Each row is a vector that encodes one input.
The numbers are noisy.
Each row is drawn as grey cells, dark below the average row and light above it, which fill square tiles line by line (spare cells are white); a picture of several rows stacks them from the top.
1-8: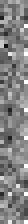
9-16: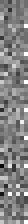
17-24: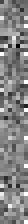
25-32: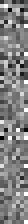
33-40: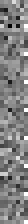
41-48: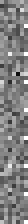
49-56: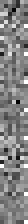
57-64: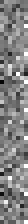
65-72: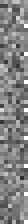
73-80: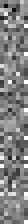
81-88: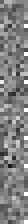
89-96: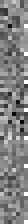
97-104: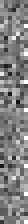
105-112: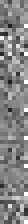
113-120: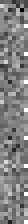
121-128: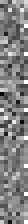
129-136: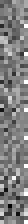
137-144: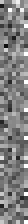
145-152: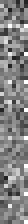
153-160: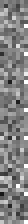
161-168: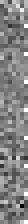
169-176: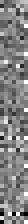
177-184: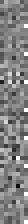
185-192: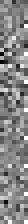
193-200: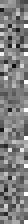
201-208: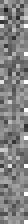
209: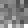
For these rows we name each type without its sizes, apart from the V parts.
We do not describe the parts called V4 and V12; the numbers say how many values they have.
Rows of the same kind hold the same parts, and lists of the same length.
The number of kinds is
4.
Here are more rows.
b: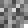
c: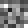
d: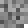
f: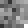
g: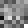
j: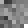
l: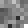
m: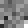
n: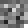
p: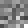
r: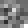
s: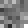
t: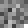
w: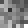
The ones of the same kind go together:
b, d, n, t, w
c, f, j, l, m, p, s
g
r

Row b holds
a point on a line and four true/false values.
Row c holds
four true/false values and a value of V4.
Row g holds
a value of V4 and a value of V12.
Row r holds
a point on a line and a value of V12.
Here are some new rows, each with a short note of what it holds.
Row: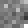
a value of V4 and a value of V12
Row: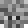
a value of V4 and a value of V12
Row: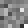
a point on a line and four true/false values
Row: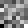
a point on a line and a value of V12
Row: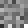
a point on a line and a value of V12
